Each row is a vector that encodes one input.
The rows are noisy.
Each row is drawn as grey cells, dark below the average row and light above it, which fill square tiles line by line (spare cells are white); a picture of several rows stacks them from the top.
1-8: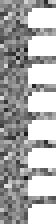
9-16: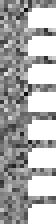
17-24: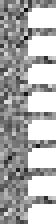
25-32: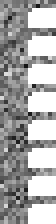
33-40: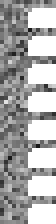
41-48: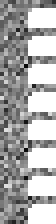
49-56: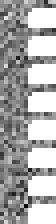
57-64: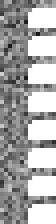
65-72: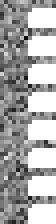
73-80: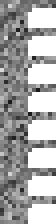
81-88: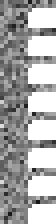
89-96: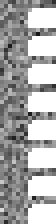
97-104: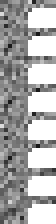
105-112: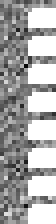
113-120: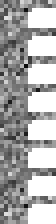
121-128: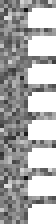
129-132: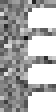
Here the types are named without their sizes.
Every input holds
a node of a tree.
